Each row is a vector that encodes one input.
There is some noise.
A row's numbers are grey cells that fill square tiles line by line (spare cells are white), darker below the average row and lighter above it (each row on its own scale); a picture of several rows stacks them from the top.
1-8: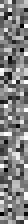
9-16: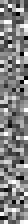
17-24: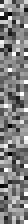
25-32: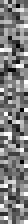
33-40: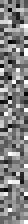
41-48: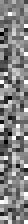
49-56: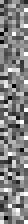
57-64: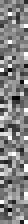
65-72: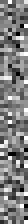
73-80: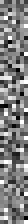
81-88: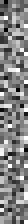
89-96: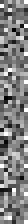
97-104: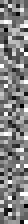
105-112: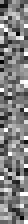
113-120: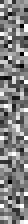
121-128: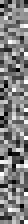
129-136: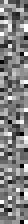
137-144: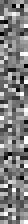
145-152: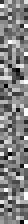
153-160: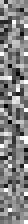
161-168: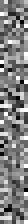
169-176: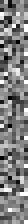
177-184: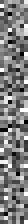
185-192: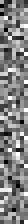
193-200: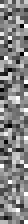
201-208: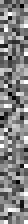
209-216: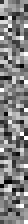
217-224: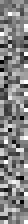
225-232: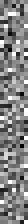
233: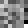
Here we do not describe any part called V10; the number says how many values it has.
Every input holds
either a fixed value, or a point on each of two 5-point lines and a true/false value, or two values of V10.
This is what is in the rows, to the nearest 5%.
About 5% of them hold a fixed value. About 40% of them hold a point on each of two 5-point lines and a true/false value. The rest hold two values of V10.
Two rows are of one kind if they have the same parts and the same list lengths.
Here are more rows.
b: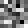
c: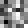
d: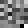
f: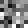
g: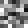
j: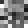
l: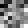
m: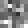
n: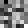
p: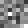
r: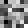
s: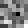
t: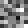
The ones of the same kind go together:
b, d, g, j, m, s, t
c, l, n, p, r
f

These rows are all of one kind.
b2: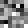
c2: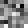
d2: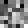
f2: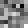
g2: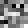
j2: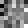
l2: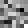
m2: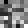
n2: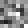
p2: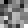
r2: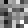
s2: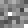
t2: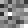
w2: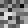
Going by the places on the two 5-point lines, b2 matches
c2, d2, f2 and w2.
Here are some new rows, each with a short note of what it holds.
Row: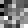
a point on each of two 5-point lines and a true/false value
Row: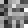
a point on each of two 5-point lines and a true/false value
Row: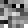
a point on each of two 5-point lines and a true/false value
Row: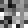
a fixed value
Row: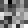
a fixed value
